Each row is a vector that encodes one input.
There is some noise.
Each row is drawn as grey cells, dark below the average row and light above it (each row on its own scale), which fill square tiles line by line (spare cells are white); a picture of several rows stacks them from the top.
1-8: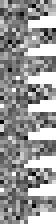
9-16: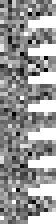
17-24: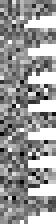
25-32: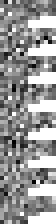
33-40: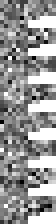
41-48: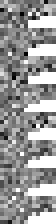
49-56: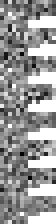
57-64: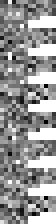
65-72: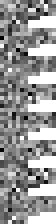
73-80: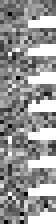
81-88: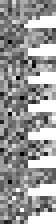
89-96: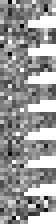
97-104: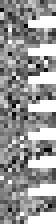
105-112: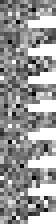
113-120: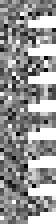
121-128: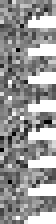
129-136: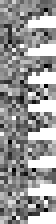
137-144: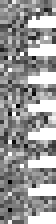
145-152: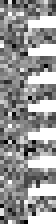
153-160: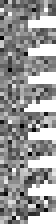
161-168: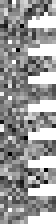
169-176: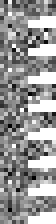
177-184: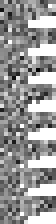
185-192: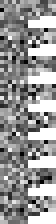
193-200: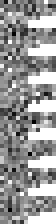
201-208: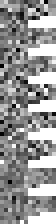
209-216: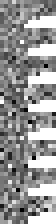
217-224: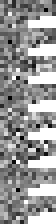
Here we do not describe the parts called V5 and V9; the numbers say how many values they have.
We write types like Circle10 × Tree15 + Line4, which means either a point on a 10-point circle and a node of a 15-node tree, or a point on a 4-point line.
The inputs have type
Bool × Bool × Bool × (List2(Circle8) + V5 × V9).
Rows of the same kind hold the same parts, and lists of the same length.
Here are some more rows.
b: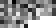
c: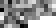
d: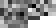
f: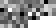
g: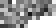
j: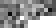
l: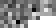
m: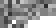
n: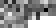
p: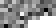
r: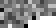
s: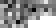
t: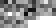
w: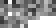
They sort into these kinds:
b, l, n, s, t, w
c, g, p, r
d, f
j, m

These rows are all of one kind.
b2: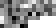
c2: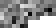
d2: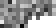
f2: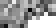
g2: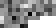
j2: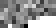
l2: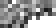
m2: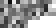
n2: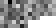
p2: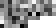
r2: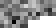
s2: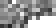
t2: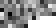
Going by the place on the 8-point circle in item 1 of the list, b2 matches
g2, j2, p2 and r2.
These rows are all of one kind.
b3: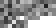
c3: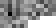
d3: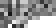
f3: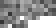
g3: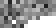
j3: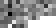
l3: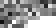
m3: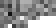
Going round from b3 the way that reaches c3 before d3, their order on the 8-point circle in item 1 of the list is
b3, f3, m3, c3, j3, d3, l3, g3.
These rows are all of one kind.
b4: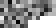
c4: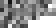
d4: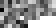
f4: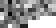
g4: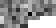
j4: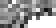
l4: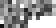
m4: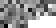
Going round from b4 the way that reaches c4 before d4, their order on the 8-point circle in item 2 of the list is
b4, c4, d4, l4, j4, f4, m4, g4.
